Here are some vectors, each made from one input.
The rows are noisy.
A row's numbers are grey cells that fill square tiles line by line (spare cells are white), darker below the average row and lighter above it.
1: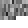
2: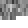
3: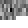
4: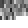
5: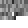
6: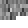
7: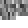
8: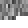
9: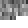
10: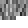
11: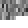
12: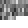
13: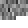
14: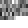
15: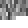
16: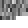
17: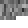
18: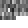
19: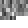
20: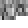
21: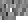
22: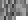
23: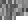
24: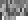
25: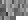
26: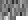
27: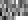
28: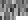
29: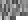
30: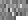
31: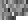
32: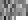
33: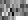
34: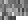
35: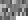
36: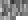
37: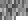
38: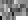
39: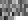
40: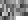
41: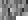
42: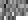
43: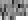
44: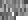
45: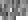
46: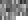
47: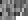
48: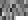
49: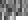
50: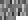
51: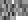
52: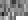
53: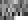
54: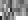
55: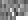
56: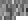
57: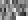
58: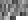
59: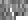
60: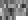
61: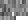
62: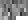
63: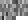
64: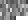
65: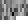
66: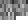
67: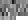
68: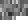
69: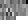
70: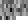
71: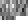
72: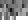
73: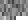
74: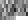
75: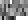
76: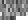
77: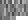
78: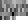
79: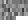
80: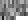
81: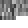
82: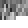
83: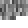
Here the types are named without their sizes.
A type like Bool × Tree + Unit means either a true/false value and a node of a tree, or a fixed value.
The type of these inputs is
(Bool × Bool × Bool + Tree) × Line.
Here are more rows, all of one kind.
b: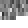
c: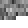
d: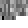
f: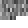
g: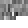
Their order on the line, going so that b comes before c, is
b, f, g, c, d.
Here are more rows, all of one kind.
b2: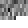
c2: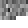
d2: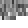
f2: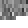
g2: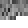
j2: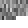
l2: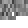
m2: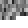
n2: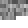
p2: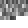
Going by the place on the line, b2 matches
g2, l2 and n2.
